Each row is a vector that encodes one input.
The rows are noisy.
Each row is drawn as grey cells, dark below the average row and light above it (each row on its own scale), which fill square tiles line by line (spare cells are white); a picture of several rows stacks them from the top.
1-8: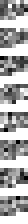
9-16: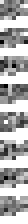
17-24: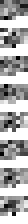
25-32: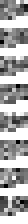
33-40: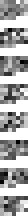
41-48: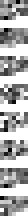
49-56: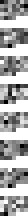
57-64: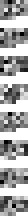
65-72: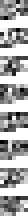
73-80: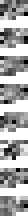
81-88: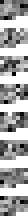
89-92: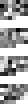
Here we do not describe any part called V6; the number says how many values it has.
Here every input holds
a value of V6, together with either a point on a 4-point line, or a point on a 5-point line.
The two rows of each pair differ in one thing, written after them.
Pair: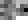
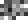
the value of V6
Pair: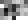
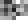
the place on the 4-point line
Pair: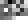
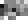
the value of V6
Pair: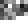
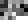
the place on the 4-point line
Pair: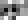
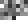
the value of V6
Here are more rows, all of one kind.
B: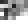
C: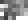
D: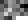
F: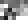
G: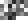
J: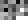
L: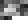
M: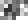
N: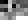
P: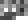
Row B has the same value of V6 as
L and N.
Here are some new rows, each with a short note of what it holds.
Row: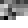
a point on a 5-point line and a value of V6
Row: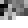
a point on a 4-point line and a value of V6
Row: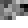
a point on a 4-point line and a value of V6
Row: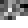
a point on a 5-point line and a value of V6
